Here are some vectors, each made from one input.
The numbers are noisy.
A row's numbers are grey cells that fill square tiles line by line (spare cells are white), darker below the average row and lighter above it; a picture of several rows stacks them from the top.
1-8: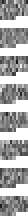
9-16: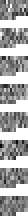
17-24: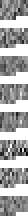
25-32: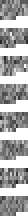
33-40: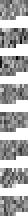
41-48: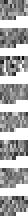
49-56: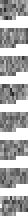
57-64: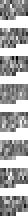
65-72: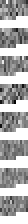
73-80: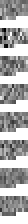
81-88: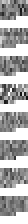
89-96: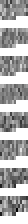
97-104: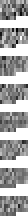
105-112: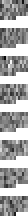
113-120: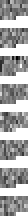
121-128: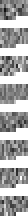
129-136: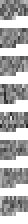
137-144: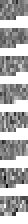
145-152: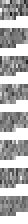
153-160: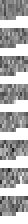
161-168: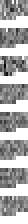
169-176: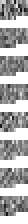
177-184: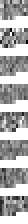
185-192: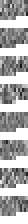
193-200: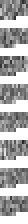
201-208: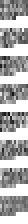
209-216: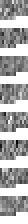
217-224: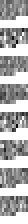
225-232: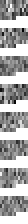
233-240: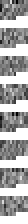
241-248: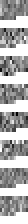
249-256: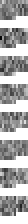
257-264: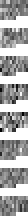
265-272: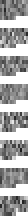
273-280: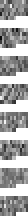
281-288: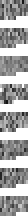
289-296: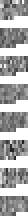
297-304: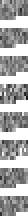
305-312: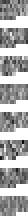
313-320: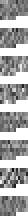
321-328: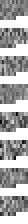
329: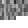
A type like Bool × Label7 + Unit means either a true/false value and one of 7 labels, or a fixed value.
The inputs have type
List3(Line7).
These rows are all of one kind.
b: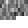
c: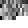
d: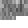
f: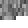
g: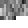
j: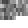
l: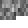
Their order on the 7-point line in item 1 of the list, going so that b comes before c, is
b, c, f, d, j, l, g.
